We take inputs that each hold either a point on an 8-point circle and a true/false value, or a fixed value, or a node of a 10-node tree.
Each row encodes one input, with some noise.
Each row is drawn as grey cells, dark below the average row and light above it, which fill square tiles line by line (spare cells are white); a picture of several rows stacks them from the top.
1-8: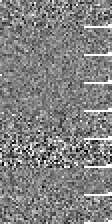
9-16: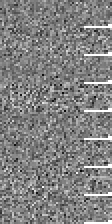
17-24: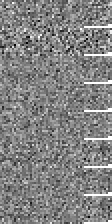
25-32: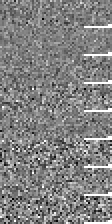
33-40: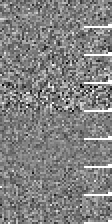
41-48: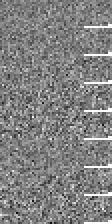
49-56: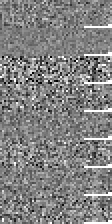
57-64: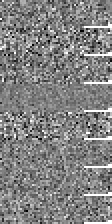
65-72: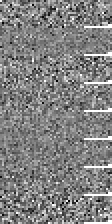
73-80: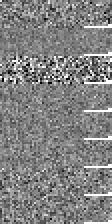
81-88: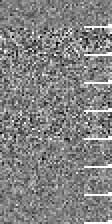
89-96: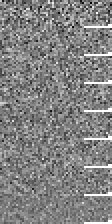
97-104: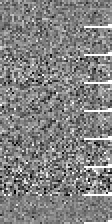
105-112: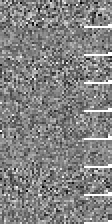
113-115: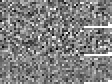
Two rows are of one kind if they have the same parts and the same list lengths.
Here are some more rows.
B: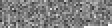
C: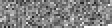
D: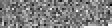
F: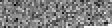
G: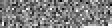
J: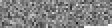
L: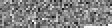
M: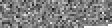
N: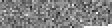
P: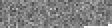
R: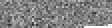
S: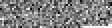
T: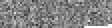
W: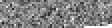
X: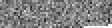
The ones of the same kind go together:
B, D, F, G, M, P, S
C, W
J, L, N, R, T, X

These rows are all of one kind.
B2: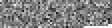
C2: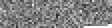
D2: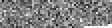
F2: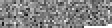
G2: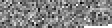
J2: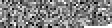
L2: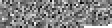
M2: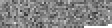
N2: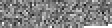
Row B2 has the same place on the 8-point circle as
F2 and M2.
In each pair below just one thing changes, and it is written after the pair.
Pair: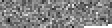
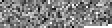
the place on the 8-point circle
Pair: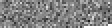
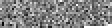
the true/false value
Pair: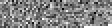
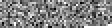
the place on the 8-point circle
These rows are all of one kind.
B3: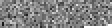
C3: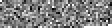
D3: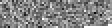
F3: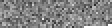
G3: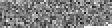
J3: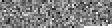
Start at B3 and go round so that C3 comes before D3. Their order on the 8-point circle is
B3, C3, D3, F3, J3, G3.
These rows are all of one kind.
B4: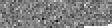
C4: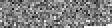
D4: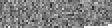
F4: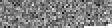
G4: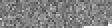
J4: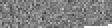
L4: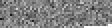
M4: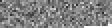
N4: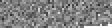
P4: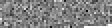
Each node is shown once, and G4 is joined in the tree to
J4 and P4.
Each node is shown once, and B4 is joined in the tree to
F4.
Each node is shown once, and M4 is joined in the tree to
D4, J4 and L4.
